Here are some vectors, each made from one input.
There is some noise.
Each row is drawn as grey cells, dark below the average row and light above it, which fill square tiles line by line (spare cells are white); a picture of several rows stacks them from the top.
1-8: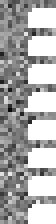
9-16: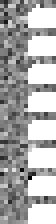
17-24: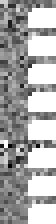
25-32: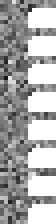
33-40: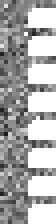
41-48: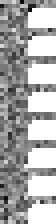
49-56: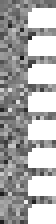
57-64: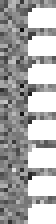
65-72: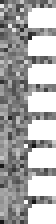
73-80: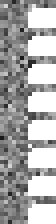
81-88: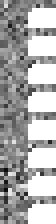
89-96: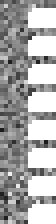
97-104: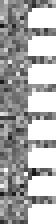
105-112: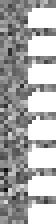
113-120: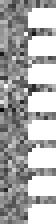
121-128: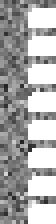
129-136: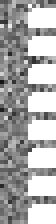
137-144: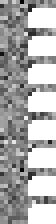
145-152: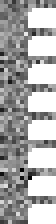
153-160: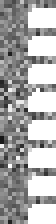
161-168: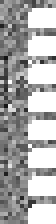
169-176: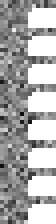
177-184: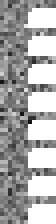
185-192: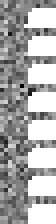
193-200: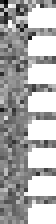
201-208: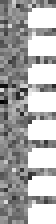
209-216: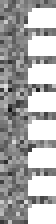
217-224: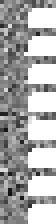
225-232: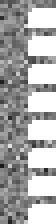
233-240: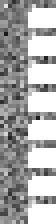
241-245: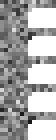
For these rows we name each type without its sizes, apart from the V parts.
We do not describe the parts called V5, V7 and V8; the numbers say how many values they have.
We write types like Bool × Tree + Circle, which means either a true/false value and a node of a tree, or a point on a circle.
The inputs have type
Bool × V7 + (Circle + Label) × V5 + V8.
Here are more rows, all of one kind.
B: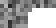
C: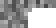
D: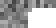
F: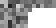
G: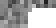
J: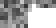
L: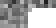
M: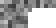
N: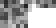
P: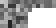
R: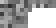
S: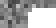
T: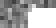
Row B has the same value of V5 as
F, P, S and T.
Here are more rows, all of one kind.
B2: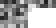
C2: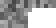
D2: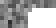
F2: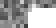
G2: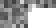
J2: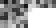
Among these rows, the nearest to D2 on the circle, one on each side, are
B2 and F2.
